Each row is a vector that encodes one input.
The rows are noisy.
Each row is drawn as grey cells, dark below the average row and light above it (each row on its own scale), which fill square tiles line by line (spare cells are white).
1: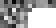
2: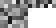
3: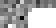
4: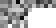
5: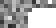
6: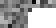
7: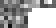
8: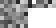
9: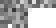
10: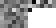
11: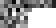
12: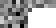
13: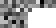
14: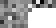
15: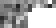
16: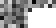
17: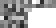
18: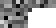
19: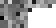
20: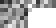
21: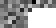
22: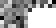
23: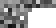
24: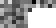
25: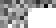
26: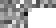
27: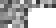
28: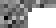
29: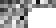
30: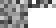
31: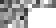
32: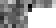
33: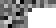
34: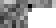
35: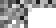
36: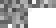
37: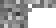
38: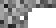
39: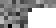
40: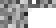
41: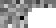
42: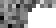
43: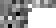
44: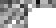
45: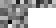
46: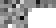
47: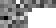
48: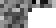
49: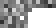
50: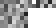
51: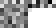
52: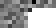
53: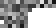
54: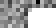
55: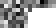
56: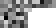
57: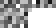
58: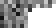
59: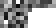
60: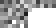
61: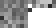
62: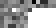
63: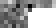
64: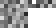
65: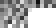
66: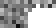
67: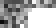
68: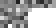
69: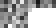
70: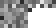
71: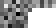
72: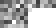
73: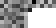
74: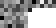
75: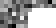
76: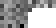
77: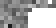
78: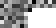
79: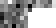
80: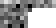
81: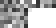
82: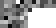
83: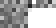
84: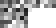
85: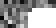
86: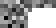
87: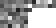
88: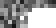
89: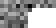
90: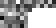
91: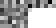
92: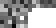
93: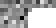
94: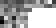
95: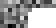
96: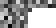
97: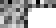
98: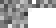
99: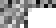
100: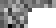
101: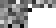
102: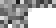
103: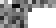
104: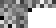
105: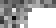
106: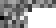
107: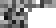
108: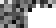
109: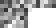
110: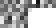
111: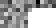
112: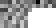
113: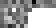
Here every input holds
a node of each of two 8-node trees, together with either a fixed value, or a node of an 8-node tree.
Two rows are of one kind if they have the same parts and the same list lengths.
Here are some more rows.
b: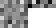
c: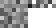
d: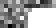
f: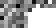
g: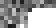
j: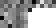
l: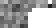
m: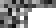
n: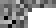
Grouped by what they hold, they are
b, c
d, f, g, j, l, m, n

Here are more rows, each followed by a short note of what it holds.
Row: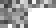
a node of each of two 8-node trees
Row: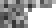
a node of each of three 8-node trees
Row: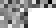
a node of each of two 8-node trees
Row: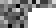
a node of each of three 8-node trees
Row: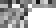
a node of each of two 8-node trees
